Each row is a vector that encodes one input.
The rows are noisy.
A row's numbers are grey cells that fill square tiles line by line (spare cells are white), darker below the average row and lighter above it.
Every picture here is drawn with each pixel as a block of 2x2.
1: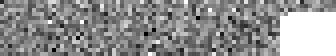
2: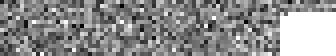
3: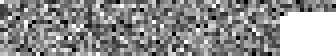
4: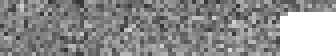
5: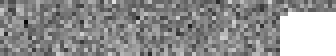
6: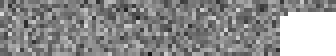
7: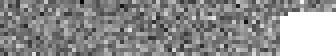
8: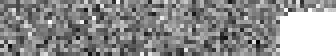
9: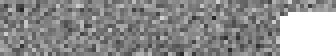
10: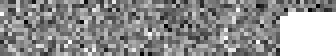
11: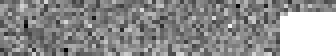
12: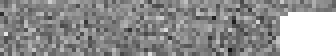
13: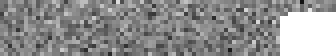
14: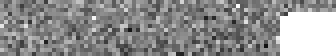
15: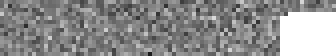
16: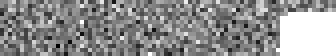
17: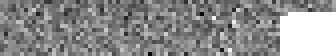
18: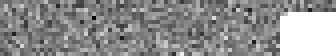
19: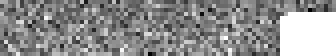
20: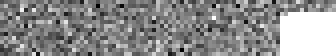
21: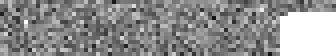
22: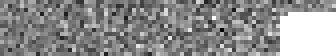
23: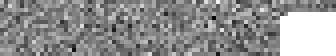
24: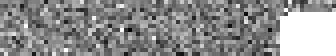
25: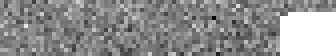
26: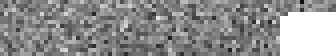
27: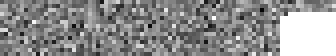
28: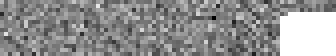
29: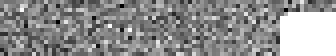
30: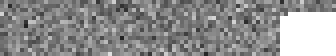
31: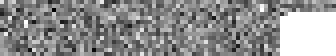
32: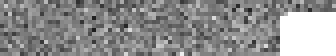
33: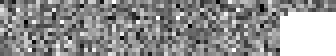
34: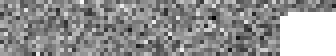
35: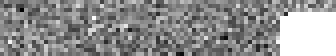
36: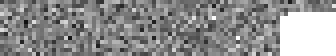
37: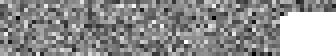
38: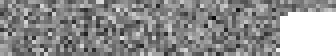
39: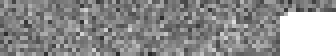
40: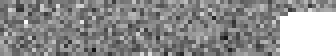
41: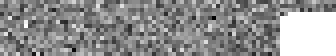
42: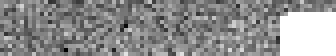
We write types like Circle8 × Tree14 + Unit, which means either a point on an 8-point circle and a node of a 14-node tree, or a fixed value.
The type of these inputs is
Bool × Label6.
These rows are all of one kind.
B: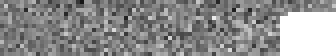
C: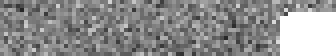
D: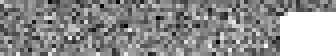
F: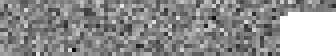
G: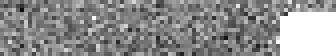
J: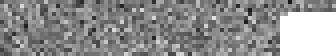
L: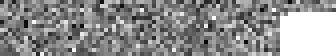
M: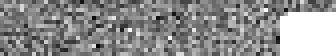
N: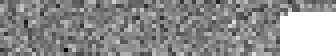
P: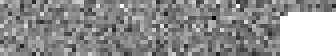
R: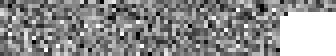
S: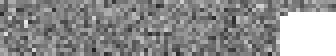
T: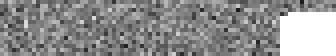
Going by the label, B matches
J and S.
